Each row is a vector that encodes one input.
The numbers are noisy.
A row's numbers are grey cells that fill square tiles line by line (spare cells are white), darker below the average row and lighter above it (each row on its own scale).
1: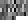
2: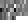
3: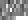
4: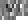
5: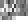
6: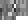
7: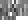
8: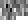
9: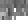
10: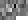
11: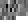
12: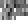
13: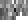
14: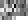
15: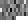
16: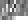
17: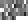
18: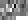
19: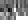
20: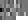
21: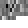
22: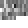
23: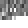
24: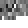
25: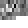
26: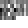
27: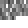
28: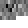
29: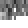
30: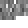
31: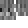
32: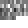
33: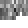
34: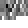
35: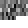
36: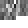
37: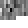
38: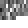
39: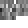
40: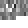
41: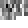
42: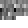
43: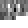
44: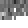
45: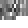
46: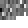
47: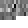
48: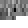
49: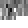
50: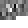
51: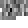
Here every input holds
a node of a 7-node tree and a true/false value.
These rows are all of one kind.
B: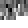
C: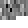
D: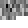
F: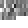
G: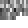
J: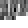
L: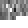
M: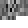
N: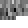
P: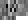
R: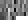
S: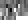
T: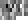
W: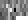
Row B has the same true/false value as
G, S and T.
